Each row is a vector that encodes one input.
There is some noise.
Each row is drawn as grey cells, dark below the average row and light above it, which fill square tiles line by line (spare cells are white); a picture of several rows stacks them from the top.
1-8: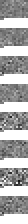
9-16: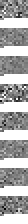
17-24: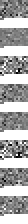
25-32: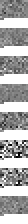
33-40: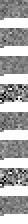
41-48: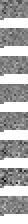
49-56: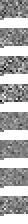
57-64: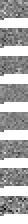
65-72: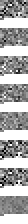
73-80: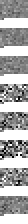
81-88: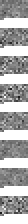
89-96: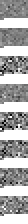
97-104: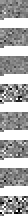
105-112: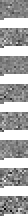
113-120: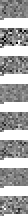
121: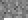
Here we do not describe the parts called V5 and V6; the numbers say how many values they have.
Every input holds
a true/false value and a value of V6, together with either a point on a 4-point line, or a value of V5.
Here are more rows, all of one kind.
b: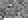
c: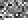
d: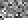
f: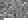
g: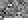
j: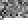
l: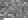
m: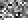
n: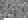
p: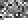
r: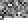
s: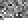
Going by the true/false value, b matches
g and r.
